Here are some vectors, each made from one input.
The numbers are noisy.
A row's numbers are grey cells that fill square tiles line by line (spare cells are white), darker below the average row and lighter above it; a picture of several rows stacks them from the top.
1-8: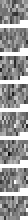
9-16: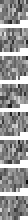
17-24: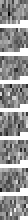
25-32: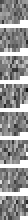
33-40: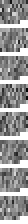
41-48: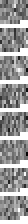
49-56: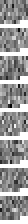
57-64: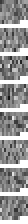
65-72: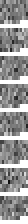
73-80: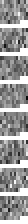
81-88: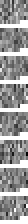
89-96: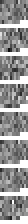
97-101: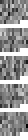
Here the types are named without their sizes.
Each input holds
a label, together with either a label, or a point on a line.
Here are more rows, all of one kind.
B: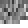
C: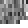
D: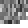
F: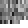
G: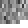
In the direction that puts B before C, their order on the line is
D, B, C, G, F.
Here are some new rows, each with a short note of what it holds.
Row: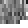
a label and a point on a line
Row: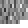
a label and a point on a line
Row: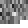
two labels
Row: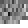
a label and a point on a line
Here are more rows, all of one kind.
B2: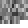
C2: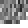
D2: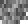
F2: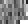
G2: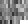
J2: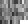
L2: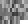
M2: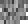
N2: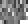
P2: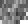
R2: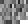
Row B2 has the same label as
G2, J2 and L2.
